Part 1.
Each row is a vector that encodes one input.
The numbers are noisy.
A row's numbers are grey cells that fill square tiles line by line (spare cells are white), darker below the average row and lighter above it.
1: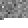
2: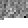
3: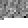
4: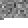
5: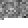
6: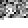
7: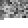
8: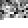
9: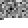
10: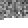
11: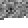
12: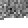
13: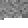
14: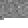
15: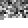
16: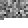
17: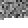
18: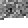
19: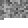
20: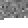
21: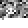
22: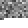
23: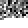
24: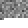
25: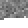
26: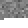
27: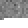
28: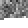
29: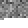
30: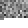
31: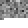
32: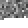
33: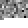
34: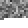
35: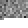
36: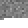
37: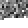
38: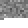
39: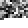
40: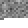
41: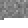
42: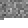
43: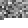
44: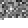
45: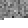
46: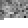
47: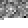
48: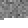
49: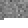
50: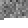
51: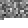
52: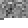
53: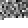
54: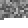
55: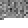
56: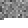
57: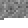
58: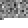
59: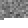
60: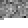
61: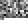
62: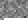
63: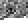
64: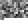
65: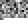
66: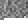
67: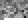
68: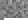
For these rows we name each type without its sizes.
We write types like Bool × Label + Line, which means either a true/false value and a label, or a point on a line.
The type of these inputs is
Bool × Line × Line.
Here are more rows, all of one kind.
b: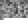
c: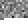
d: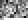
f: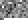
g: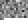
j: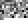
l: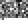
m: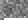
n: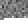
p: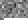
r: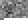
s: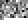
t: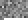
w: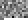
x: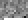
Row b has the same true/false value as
d, g, n and s.
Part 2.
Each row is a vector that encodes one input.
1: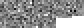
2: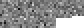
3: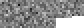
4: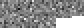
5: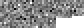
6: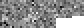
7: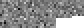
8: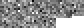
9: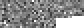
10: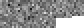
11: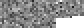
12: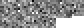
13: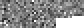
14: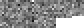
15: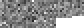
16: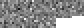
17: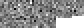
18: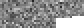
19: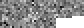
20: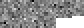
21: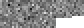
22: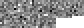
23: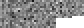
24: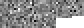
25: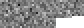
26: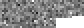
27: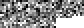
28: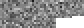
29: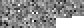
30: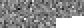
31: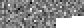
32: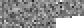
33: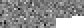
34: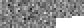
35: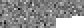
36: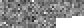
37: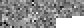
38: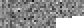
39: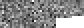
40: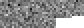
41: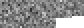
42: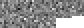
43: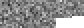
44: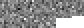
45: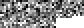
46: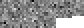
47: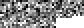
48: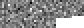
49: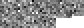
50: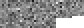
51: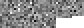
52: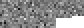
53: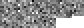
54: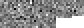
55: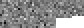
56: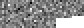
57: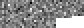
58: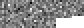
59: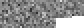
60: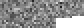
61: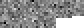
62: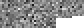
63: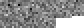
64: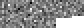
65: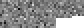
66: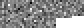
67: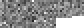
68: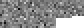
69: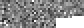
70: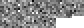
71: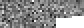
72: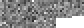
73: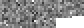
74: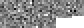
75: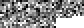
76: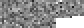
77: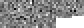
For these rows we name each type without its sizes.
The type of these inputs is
List(Line).
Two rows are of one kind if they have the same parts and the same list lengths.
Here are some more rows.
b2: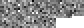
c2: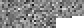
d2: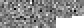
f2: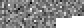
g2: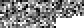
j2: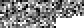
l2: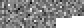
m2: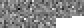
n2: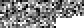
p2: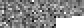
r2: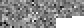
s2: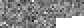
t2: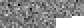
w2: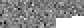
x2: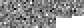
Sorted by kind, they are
b2, f2, l2, m2, r2, w2
c2, d2, p2, s2, t2, x2
g2, j2, n2

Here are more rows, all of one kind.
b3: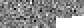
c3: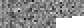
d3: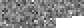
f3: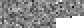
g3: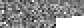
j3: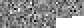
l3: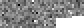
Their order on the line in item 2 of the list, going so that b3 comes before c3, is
f3, d3, l3, j3, b3, g3, c3.
